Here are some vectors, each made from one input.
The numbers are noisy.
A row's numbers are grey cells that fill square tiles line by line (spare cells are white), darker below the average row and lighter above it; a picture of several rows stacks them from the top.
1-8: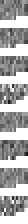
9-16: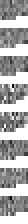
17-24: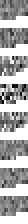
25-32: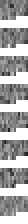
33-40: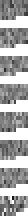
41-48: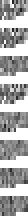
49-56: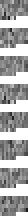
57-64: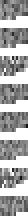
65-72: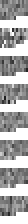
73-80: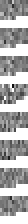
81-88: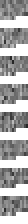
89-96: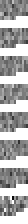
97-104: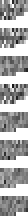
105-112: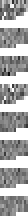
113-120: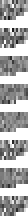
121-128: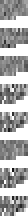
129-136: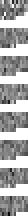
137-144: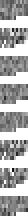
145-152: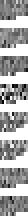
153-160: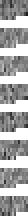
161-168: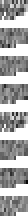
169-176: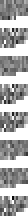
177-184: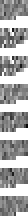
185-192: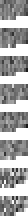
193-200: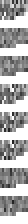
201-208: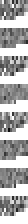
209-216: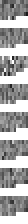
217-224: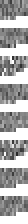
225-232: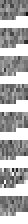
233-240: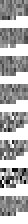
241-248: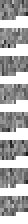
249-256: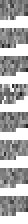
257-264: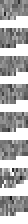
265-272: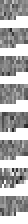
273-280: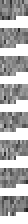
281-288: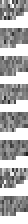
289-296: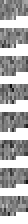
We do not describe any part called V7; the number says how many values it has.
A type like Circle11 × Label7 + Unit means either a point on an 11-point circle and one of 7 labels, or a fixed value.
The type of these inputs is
List2(Bool × (Line4 + V7)).
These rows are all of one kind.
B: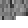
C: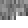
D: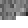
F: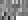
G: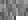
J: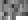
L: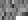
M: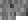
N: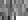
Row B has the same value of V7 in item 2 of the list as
C, F and J.
